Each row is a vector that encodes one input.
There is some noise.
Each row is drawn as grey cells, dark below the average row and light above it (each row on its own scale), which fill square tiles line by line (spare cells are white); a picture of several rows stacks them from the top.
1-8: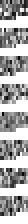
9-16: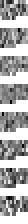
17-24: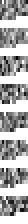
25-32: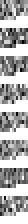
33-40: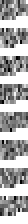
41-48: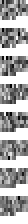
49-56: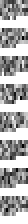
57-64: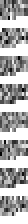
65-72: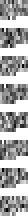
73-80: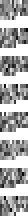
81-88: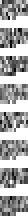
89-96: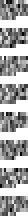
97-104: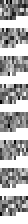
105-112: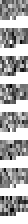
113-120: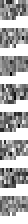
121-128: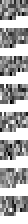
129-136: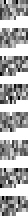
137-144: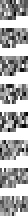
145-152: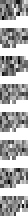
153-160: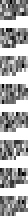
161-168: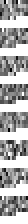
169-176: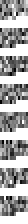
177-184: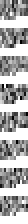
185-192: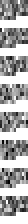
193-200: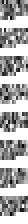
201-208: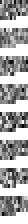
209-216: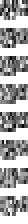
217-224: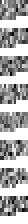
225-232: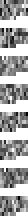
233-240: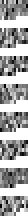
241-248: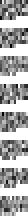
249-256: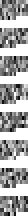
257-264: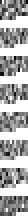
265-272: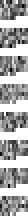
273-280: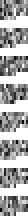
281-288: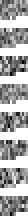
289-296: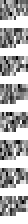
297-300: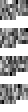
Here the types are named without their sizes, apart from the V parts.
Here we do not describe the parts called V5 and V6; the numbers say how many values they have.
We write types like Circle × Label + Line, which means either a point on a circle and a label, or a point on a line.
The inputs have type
(Bool × Line + V6) × V5.
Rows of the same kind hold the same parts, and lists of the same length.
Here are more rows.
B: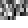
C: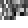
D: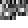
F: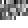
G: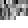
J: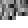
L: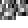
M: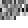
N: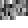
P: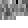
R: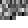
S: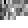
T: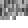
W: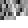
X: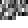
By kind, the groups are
B, D, F, G, L, M, R, S, T, W, X
C, J, N, P

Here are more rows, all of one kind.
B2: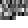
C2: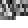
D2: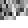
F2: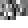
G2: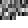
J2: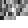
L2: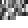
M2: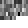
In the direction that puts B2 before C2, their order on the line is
M2, J2, L2, B2, G2, C2, D2, F2.
